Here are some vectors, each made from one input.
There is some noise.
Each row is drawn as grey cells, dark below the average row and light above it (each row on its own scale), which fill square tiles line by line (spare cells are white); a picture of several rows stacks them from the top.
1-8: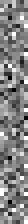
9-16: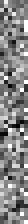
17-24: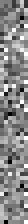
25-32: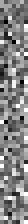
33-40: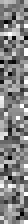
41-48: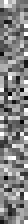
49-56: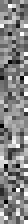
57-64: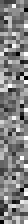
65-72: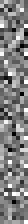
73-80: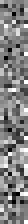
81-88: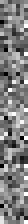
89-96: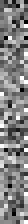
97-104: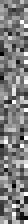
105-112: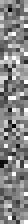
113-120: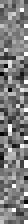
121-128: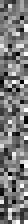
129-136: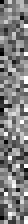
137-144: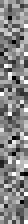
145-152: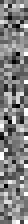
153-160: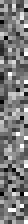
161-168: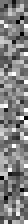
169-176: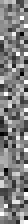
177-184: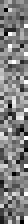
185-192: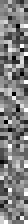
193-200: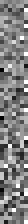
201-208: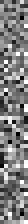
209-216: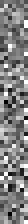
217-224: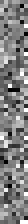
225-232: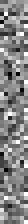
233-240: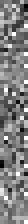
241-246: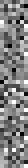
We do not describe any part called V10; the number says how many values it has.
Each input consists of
one of 8 labels, a point on a 7-point line, a node of an 11-node tree and a value of V10.
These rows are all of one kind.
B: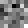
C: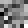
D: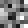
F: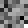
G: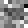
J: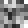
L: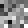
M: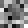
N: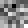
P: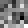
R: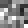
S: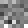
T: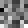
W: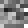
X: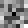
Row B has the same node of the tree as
C, L, N and S.
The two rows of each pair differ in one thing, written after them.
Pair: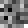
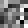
the place on the 7-point line
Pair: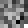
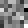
the node of the tree
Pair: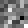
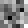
the node of the tree
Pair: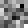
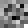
the label
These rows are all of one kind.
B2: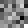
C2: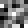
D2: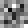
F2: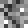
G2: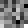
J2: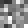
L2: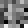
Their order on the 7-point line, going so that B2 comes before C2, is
J2, D2, G2, B2, F2, L2, C2.
